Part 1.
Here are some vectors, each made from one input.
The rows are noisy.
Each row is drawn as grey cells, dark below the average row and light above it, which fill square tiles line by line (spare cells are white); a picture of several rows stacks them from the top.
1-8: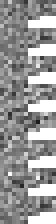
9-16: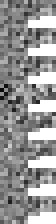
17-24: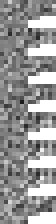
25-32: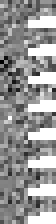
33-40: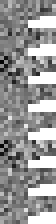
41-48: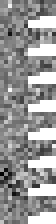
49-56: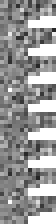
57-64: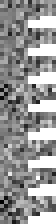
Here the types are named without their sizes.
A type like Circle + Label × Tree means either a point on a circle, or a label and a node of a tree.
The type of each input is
List(Line).
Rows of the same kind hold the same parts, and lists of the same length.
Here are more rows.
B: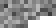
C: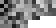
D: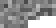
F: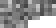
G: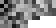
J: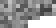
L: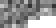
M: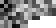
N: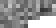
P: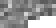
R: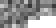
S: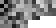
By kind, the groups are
B, D, F, J, N, P
C, G, M, S
L, R

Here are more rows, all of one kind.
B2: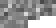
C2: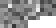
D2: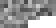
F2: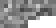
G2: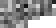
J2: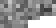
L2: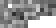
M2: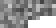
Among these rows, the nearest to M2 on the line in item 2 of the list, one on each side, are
B2 and F2.
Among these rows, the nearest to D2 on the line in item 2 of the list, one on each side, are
F2 and L2.
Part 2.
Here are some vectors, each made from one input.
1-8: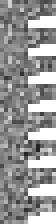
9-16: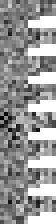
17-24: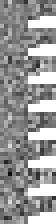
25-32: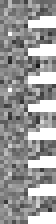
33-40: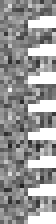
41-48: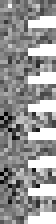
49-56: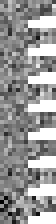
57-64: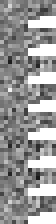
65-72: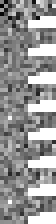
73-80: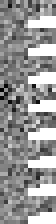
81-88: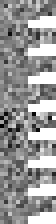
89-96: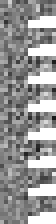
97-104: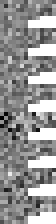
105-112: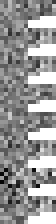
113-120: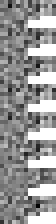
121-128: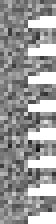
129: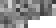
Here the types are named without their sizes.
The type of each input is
List(Line).
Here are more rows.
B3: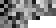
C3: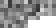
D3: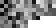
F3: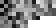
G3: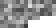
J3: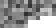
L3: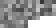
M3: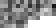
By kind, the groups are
B3, D3, F3
C3, J3, M3
G3, L3

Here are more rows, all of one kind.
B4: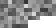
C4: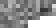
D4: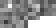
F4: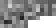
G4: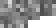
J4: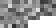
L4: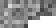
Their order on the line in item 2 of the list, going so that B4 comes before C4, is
J4, L4, B4, D4, F4, C4, G4.
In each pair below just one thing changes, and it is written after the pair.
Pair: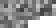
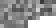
the place on the line in item 1 of the list
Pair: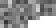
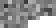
the place on the line in item 1 of the list
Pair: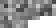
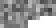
the place on the line in item 1 of the list
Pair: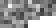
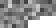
the place on the line in item 1 of the list
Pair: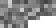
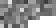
the place on the line in item 2 of the list
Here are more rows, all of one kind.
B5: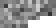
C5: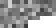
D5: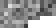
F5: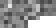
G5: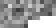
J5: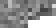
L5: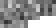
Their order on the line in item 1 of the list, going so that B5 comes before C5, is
G5, B5, J5, D5, C5, F5, L5.
